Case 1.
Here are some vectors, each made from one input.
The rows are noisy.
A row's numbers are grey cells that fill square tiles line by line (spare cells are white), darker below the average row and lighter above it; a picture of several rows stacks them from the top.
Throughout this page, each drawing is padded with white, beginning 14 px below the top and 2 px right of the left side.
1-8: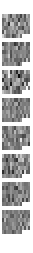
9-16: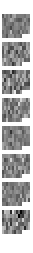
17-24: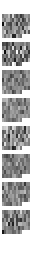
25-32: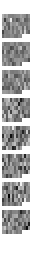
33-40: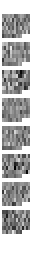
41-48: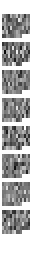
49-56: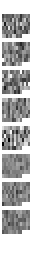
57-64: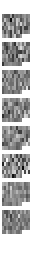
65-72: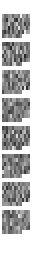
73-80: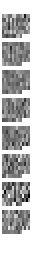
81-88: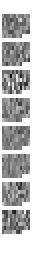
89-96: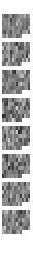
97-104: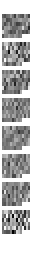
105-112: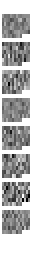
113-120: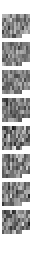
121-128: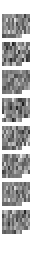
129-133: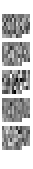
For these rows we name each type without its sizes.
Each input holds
either a point on a circle and a true/false value, or a fixed value.
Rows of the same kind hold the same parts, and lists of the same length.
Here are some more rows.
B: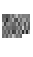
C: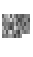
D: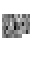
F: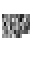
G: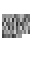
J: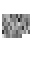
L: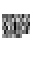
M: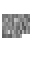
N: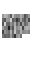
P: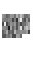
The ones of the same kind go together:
B, C, F, G, J, M, N, P
D, L

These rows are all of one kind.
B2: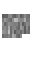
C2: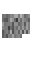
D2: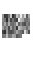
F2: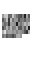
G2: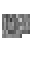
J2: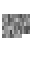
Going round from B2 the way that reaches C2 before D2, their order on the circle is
B2, C2, G2, D2, J2, F2.
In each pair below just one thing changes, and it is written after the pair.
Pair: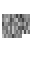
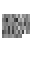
the true/false value
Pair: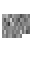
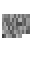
the true/false value
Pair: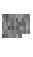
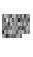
the true/false value
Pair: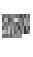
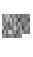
the true/false value
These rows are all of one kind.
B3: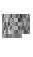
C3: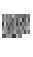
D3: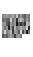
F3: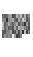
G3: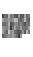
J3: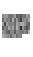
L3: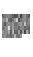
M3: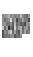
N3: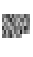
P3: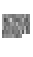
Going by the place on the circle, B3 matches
D3, F3, G3 and M3.
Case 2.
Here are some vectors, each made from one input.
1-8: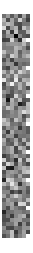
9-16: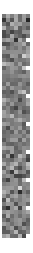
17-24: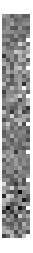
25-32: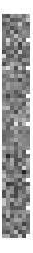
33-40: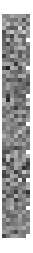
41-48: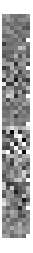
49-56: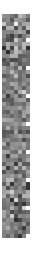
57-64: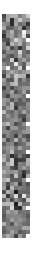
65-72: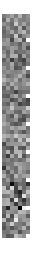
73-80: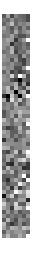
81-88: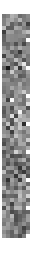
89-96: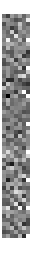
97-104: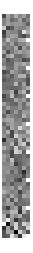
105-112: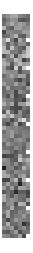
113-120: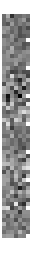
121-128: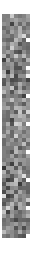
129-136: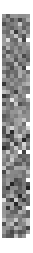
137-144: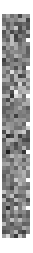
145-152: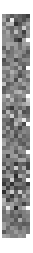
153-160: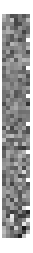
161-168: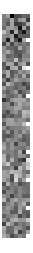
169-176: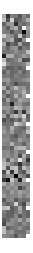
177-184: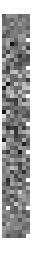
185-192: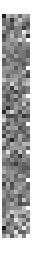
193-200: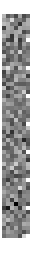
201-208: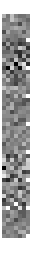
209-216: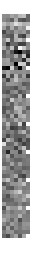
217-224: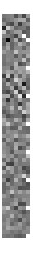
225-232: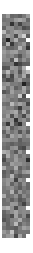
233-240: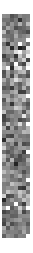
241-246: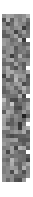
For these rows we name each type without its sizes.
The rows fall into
2 kinds.
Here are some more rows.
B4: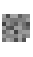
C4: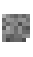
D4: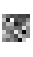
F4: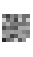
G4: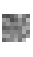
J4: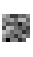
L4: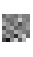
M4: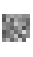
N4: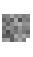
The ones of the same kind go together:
B4, D4, F4, G4, L4, N4
C4, J4, M4

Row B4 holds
a point on a line and three true/false values.
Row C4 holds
a point on a line.
